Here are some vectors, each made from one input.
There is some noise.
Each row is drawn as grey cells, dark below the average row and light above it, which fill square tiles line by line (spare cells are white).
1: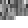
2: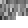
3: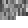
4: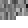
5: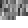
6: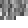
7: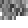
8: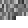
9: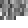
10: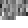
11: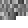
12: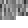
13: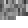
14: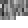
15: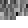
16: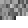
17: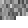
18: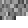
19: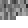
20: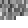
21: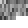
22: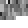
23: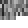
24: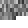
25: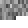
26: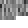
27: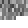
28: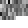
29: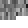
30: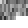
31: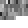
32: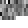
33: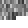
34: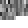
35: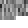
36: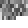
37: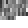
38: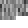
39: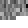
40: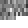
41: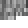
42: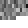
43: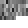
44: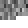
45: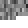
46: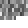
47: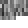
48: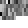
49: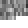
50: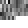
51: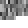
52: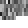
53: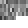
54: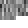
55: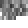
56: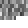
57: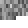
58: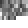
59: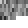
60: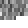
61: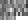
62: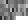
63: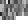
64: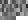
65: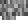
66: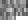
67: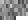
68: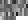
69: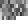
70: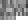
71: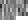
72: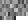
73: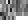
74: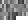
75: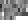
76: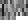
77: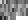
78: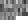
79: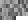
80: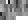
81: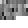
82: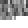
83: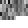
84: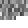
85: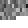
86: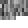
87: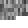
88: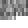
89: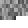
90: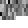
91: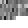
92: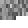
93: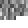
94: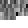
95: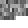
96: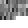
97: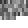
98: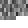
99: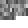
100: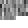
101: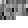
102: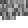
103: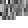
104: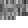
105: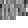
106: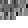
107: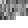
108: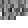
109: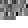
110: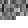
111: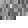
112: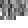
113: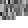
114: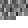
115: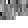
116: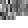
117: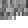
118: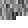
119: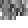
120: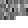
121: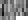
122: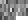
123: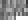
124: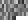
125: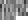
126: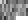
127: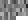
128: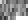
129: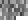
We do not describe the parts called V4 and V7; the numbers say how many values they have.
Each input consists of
a true/false value and a value of V7, together with either a point on an 8-point line, or a value of V4.
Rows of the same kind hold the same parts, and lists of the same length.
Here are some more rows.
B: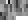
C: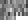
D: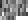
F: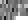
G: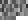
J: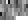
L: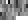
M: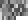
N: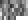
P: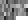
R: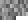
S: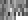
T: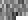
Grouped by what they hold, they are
B, C, J, L, R, S
D, F, G, M, N, P, T

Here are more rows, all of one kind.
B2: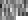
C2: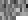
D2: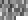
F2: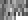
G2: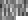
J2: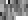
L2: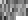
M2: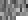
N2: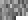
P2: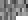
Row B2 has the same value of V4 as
L2 and N2.
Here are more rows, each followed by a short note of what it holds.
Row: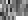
a point on an 8-point line, a true/false value and a value of V7
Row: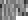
a true/false value, a value of V4 and a value of V7
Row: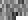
a point on an 8-point line, a true/false value and a value of V7
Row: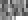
a point on an 8-point line, a true/false value and a value of V7
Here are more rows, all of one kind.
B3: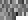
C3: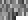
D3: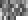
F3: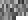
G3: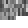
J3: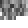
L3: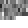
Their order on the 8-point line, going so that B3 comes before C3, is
J3, L3, B3, C3, D3, G3, F3.
